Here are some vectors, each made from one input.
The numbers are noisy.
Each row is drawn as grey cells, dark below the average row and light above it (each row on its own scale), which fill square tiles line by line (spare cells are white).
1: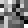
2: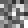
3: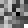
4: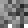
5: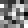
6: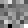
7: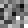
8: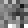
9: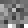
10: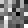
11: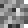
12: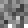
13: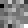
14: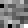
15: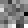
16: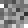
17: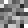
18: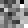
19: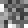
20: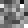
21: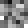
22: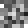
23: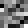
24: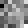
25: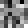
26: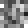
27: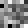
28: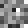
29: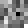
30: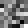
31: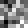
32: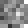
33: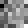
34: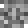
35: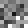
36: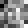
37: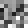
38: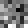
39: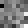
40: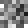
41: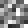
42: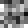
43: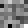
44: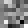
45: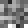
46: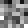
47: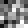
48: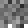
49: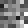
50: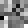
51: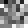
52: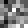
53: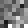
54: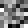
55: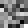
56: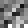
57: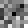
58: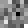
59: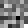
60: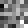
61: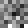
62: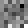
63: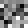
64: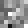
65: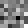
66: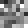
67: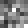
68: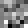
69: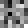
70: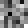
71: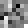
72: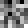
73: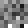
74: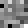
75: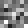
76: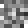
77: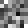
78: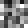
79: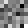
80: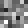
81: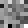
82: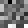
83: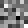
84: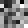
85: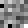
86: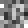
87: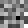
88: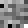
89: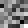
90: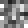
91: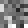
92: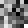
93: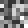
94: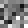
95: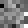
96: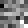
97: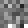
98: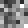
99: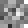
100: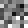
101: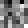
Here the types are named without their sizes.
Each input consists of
a label, together with either a label, or a point on a line.
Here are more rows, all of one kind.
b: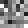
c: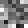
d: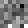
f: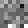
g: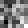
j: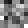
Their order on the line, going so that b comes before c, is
g, j, b, c, f, d.
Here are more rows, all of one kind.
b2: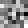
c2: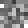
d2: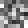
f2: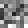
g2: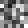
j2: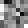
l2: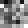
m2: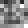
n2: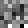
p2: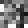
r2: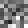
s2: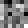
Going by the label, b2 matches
c2, d2 and g2.
